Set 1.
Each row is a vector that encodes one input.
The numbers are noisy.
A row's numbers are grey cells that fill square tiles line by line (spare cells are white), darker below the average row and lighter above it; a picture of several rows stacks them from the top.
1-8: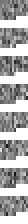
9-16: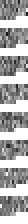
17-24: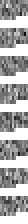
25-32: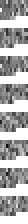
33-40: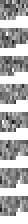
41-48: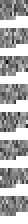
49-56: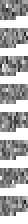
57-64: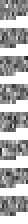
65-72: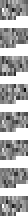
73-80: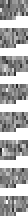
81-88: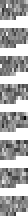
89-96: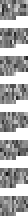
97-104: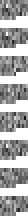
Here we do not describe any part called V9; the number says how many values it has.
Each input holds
a value of V9, together with either a node of an 8-node tree, or a node of a 10-node tree.
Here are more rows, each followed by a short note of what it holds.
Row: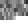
a node of an 8-node tree and a value of V9
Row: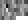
a node of an 8-node tree and a value of V9
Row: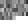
a node of an 8-node tree and a value of V9
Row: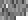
a node of a 10-node tree and a value of V9
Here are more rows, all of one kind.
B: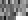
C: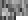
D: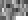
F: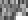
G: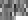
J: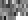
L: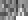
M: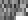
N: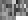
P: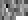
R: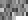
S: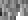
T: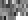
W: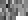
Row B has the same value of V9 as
C, J, T and W.
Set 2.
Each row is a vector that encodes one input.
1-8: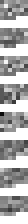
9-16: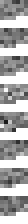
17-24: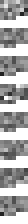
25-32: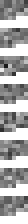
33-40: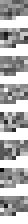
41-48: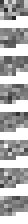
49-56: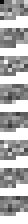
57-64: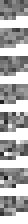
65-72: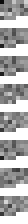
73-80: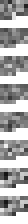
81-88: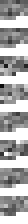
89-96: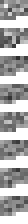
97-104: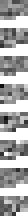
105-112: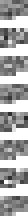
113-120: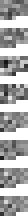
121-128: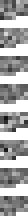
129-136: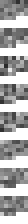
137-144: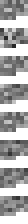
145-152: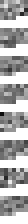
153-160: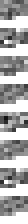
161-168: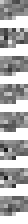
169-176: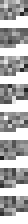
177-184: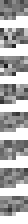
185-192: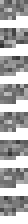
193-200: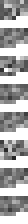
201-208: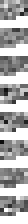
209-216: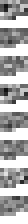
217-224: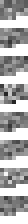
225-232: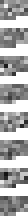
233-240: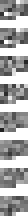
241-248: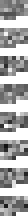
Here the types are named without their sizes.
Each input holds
either a point on a line and a true/false value, or a node of a tree.
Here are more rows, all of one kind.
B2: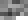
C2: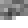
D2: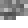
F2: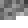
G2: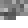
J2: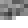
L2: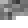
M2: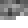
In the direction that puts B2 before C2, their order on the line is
G2, D2, F2, M2, B2, J2, C2, L2.
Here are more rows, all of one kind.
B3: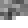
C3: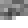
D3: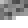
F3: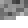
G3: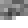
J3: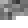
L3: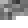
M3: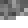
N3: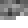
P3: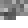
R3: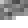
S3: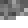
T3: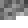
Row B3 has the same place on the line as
J3 and L3.
